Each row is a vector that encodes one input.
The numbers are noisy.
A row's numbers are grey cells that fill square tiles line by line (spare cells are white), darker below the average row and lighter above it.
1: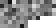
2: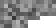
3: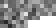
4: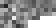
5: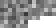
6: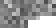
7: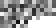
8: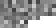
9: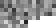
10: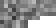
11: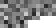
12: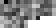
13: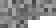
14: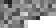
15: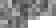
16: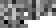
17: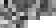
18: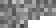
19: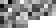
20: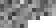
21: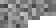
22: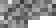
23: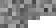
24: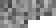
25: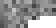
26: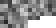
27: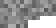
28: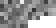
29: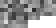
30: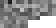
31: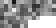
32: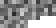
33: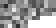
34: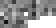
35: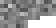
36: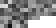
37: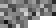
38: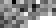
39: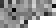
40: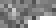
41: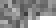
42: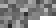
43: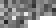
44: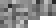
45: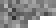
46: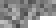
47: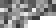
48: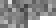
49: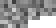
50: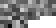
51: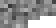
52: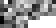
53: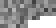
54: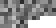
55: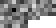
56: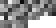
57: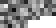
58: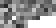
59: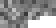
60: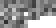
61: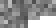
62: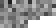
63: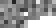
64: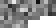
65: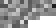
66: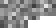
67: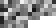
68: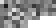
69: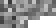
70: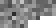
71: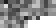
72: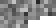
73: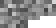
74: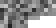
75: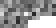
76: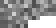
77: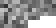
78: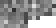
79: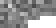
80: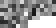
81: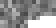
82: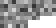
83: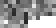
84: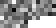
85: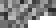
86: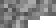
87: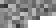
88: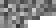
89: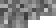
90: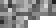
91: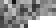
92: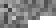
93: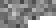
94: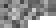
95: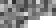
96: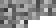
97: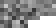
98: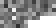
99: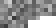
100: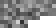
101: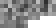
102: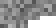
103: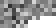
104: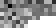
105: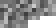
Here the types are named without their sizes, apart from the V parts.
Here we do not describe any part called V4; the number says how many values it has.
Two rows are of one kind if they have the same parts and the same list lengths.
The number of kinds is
2.
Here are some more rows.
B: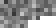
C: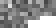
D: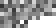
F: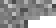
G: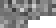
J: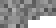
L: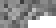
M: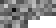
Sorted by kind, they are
B, C, D
F, G, J, L, M

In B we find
a true/false value and a value of V4.
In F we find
a point on a line and a true/false value.
